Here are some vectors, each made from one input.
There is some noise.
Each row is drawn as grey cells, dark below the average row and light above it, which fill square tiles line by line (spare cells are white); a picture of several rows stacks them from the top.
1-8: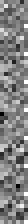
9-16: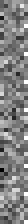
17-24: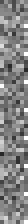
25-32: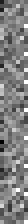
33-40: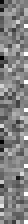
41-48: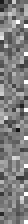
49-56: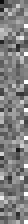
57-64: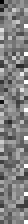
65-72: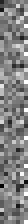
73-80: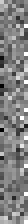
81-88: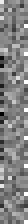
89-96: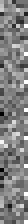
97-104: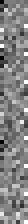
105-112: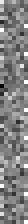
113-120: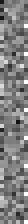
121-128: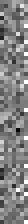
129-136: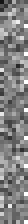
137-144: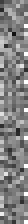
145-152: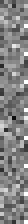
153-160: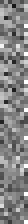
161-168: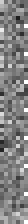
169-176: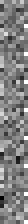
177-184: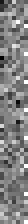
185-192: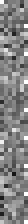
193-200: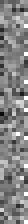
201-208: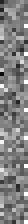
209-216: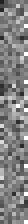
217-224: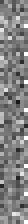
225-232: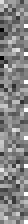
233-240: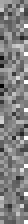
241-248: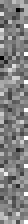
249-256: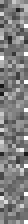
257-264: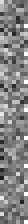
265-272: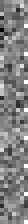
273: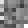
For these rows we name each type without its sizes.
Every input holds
either a point on each of two circles, or a node of a tree.
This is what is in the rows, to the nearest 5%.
About 40% of them hold a point on each of two circles. The rest hold a node of a tree.
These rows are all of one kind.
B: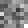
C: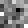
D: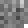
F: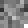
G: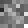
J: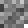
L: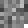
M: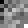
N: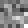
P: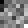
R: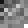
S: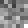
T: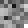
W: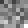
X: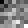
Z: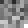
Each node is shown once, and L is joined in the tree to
F and J.
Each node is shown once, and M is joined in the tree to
P and X.
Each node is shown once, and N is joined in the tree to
F and Z.
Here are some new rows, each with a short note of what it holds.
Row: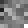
a node of a tree
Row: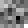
a point on each of two circles
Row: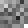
a point on each of two circles
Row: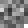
a point on each of two circles
